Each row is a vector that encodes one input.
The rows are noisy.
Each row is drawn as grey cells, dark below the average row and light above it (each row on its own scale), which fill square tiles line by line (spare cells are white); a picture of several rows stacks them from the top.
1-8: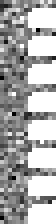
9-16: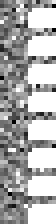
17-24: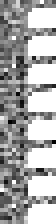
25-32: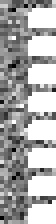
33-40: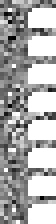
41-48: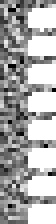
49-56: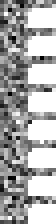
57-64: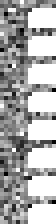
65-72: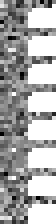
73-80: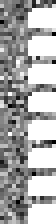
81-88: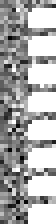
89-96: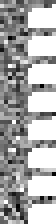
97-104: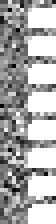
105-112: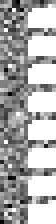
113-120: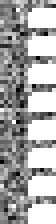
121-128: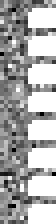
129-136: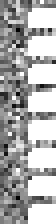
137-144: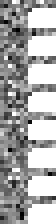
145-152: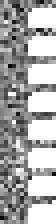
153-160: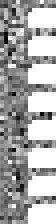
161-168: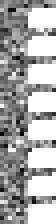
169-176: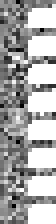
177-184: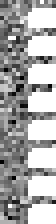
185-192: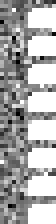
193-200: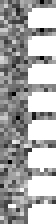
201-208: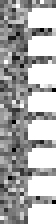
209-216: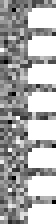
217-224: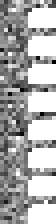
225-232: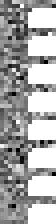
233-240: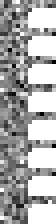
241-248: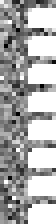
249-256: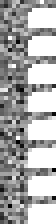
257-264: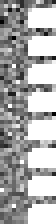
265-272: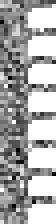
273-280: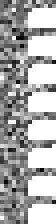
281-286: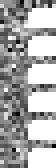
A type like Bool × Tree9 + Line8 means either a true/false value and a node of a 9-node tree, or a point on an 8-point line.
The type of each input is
List2(Circle6).
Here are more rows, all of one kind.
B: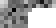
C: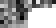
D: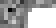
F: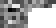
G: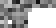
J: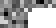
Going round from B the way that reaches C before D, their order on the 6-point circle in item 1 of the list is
B, F, J, G, C, D.
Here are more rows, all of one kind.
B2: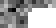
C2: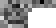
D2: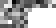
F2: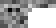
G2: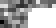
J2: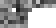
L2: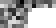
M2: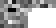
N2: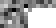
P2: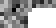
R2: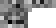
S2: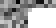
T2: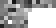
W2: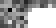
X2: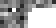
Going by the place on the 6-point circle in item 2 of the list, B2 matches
F2, M2, T2 and X2.
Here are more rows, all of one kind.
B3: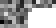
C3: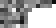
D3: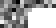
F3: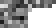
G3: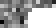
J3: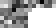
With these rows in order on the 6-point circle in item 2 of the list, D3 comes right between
B3 and G3.
